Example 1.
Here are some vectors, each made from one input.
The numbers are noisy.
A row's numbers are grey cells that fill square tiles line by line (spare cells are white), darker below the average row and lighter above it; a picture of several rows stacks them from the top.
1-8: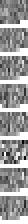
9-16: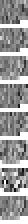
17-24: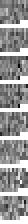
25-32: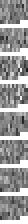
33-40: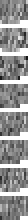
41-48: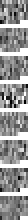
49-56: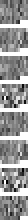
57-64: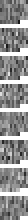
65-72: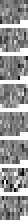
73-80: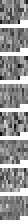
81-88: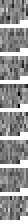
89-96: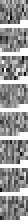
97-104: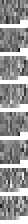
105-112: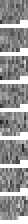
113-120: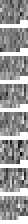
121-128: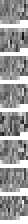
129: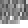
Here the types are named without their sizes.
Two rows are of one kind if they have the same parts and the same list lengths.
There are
3 kinds of row.
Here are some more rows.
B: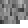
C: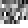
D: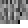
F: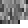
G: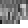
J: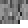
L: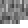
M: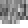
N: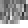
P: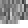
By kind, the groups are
B, D, F, G, J, L
C
M, N, P

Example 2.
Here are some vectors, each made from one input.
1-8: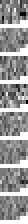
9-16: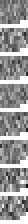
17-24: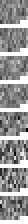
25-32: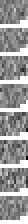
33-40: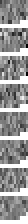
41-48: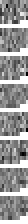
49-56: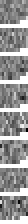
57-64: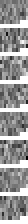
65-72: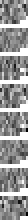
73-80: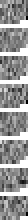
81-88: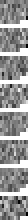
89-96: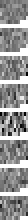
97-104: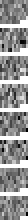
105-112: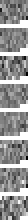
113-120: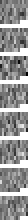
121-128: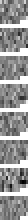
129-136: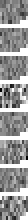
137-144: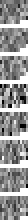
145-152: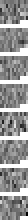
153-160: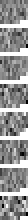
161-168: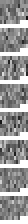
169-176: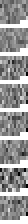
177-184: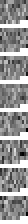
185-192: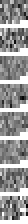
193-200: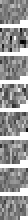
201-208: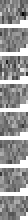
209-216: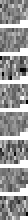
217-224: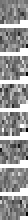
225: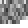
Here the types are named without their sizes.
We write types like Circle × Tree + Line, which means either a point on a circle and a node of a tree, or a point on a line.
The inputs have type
Bool × Bool × Bool + Line.
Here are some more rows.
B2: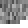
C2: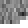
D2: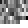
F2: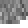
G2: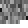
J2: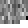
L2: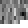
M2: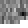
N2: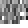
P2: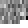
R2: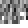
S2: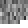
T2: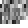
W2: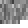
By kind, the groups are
B2, C2, F2, L2, M2, S2, T2, W2
D2, G2, J2, N2, P2, R2

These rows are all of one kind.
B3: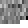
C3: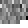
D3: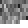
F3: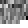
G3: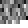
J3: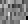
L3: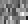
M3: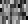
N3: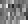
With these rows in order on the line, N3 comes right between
F3 and G3.
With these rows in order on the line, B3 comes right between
C3 and J3.
